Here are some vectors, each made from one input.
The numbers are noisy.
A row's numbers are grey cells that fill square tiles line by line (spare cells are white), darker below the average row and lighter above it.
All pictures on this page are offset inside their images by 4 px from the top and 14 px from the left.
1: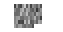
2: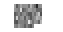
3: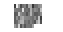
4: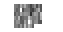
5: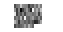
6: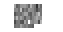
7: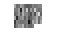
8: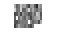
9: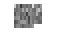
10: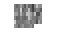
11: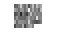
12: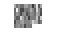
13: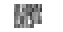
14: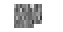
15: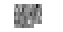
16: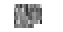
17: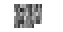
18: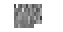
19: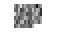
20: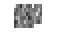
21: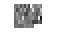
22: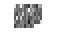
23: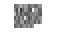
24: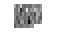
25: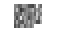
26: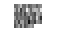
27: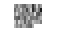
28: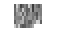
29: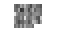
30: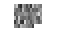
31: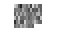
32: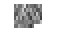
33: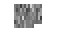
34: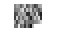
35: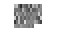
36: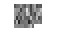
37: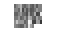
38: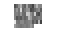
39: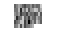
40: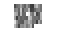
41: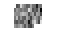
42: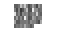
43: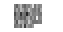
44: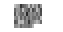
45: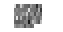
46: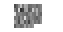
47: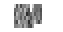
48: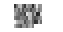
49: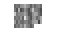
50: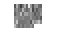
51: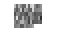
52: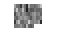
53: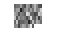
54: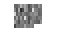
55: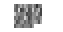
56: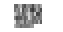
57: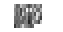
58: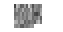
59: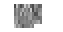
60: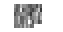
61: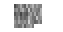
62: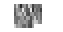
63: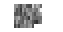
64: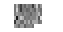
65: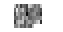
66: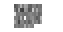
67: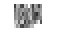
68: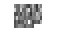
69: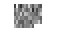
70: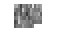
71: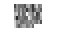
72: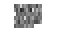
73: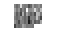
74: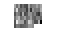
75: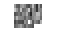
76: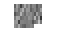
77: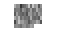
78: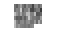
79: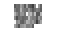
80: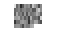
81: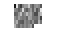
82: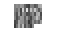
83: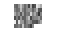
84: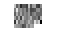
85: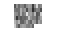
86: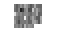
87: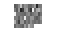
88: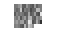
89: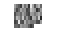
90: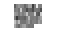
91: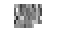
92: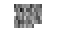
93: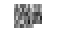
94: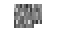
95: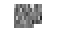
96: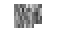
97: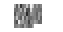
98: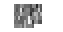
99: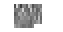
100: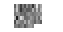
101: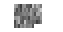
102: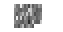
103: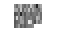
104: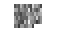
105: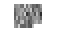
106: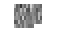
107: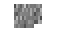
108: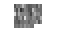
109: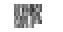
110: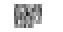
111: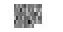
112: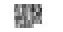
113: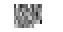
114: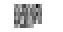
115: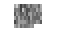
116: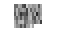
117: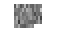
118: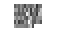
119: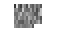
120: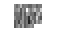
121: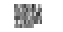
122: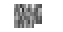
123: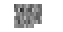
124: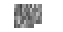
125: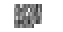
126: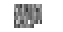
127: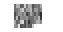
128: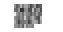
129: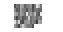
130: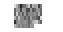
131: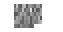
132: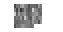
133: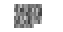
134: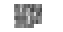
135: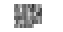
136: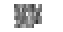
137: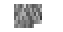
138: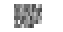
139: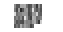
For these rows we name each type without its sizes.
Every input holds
a label and a point on a line.
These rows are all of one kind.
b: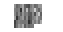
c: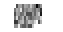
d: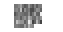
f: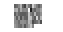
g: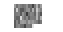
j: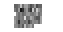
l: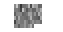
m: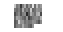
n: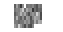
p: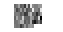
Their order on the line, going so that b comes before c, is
p, b, l, d, m, c, j, g, f, n.
